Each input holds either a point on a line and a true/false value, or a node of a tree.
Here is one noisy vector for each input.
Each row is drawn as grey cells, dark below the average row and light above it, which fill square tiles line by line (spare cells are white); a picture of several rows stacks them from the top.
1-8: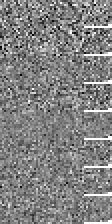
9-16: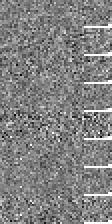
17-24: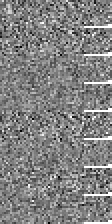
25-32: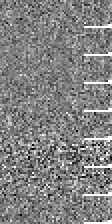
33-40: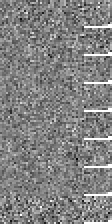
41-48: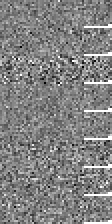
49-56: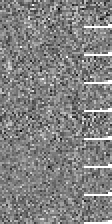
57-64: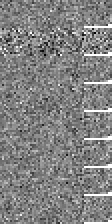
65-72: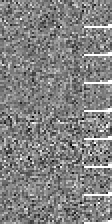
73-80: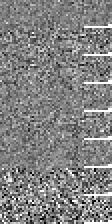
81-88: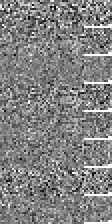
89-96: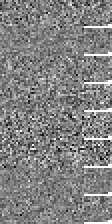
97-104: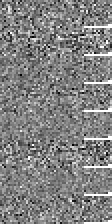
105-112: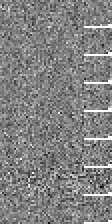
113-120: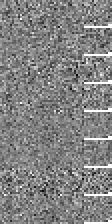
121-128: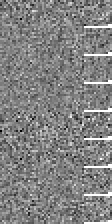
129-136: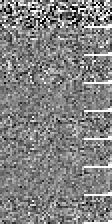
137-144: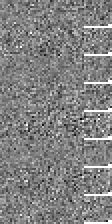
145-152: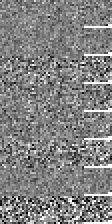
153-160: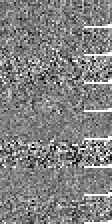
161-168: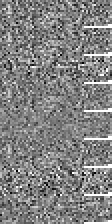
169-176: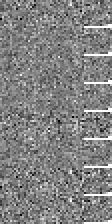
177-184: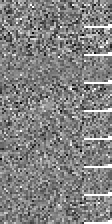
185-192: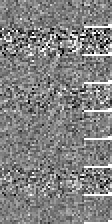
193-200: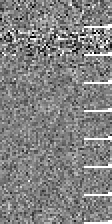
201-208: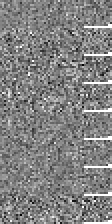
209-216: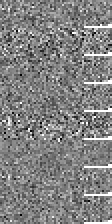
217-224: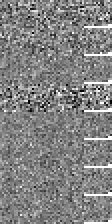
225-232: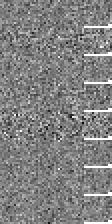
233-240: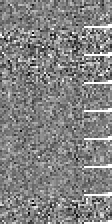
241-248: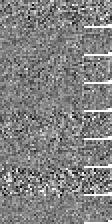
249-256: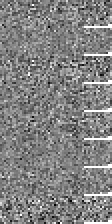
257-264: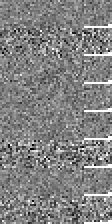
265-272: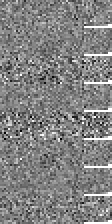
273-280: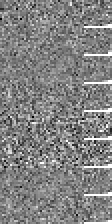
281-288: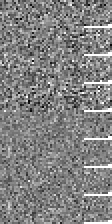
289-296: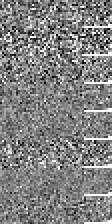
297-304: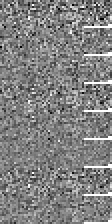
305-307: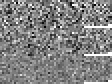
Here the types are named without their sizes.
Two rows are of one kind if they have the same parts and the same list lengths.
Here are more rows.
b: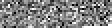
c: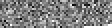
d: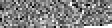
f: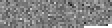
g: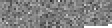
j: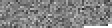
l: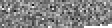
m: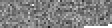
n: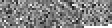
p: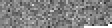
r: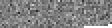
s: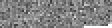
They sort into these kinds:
b, f, g, j, m, n, p, r, s
c, d, l

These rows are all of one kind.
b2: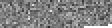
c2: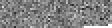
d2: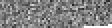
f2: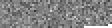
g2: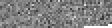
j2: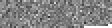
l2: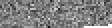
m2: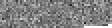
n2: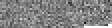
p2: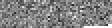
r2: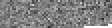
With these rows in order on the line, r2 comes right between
l2 and n2.
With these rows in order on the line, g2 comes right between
b2 and m2.
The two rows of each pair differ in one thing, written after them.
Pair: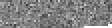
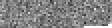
the true/false value
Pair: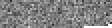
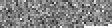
the true/false value
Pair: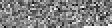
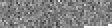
the place on the line
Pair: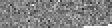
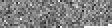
the place on the line
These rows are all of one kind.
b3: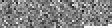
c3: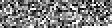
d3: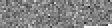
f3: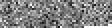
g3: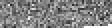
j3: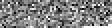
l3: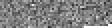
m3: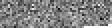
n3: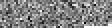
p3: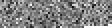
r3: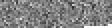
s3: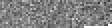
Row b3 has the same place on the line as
c3 and n3.
